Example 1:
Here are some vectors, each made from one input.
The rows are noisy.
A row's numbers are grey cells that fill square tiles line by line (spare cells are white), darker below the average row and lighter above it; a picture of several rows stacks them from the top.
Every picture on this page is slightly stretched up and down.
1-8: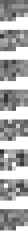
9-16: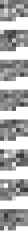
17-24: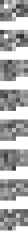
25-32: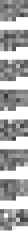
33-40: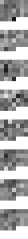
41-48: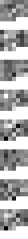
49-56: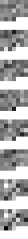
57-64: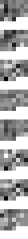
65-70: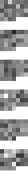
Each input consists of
either a point on a 5-point line, or a point on an 8-point line.
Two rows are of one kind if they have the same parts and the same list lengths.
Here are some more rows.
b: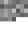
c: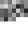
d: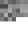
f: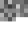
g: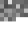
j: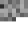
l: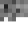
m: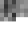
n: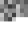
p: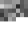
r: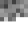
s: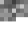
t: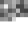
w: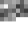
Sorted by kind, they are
b, d, f, g, j, l, m, n, r, s
c, p, t, w

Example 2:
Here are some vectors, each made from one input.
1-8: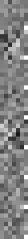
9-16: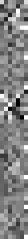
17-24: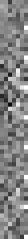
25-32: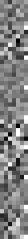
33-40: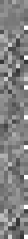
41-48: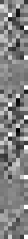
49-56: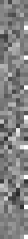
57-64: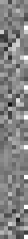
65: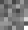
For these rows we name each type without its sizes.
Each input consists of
a point on each of two lines and a true/false value.
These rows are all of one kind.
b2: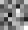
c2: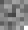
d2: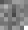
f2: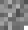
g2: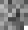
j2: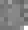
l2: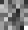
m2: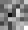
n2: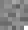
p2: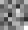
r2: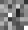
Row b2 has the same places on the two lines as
l2 and p2.
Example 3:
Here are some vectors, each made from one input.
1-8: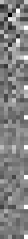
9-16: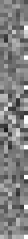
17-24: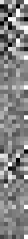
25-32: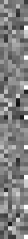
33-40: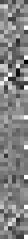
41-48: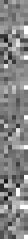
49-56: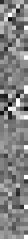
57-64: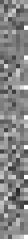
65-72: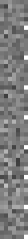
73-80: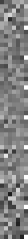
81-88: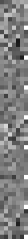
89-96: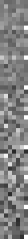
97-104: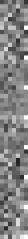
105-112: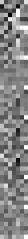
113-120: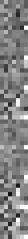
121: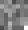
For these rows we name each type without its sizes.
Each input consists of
a true/false value, together with either a fixed value, or a point on each of two lines.
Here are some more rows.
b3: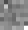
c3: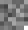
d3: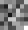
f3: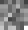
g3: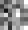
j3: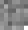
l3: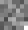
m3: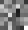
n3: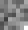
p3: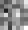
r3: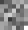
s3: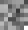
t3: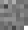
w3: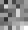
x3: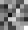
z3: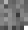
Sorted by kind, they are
b3, c3, d3, f3, j3, l3, m3, n3, s3, t3, w3, x3, z3
g3, p3, r3

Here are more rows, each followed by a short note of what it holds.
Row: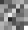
a true/false value
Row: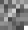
a true/false value
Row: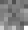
a point on each of two lines and a true/false value
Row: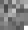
a true/false value
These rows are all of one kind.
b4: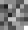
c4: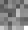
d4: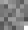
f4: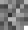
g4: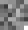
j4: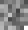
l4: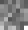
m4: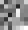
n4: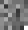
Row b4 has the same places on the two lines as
c4, l4 and n4.
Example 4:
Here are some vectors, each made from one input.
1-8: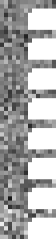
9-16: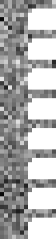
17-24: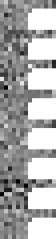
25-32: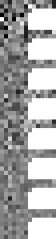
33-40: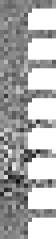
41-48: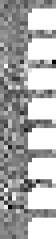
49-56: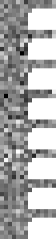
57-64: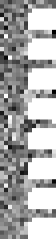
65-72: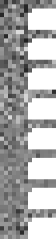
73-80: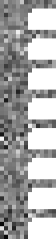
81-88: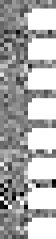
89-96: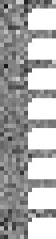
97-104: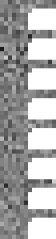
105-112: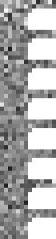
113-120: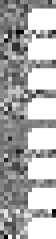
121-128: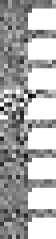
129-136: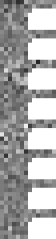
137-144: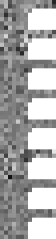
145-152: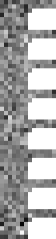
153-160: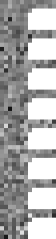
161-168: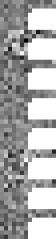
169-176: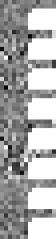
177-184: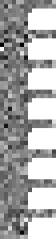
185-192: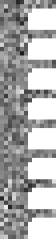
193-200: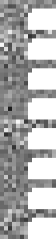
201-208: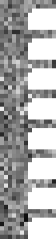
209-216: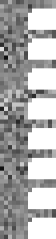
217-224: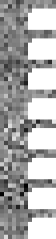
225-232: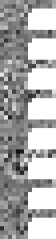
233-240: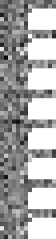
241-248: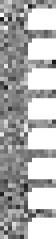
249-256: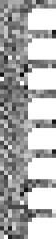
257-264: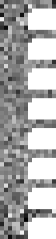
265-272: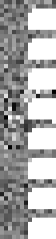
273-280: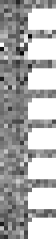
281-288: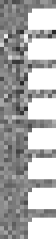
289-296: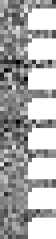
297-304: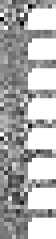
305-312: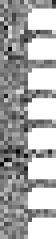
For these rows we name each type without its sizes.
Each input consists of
either a point on a circle, or a label.
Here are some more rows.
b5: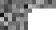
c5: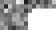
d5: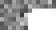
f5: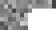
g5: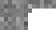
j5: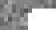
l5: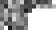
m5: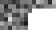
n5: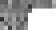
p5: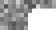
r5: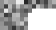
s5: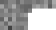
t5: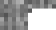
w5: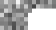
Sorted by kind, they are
b5, c5, g5, m5, p5, r5, t5, w5
d5, f5, j5, l5, n5, s5

